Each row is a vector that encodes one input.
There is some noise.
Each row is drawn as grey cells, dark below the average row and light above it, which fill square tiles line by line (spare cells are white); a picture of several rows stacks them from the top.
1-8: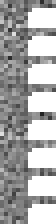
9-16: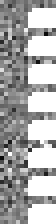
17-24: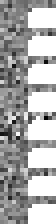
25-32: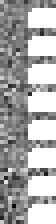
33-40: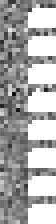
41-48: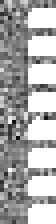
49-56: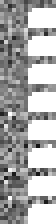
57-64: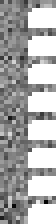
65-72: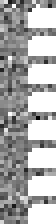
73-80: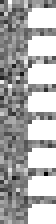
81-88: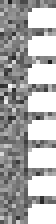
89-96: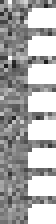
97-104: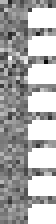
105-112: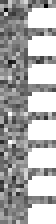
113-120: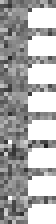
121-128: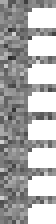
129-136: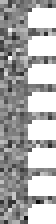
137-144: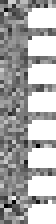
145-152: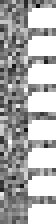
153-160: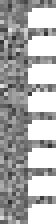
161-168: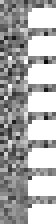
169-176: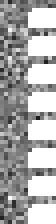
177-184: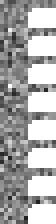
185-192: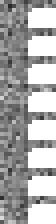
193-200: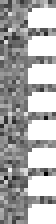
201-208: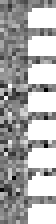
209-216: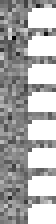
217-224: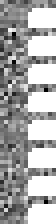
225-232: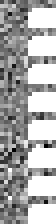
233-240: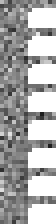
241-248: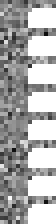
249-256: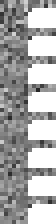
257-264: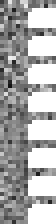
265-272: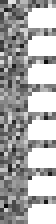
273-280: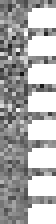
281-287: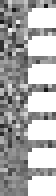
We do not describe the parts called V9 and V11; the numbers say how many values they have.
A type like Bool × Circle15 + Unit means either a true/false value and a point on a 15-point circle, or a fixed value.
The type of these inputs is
(Line4 × Line6 + Unit) × V9 + Line7 × V11.
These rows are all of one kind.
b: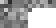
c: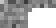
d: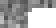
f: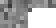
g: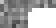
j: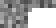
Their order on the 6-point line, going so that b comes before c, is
d, f, g, b, j, c.
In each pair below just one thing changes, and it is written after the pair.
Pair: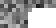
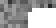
the place on the 6-point line
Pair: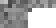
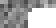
the place on the 6-point line
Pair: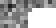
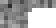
the value of V9
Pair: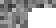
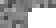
the place on the 6-point line
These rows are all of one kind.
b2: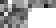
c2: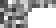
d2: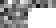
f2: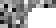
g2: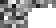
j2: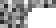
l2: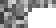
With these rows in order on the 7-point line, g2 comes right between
c2 and d2.
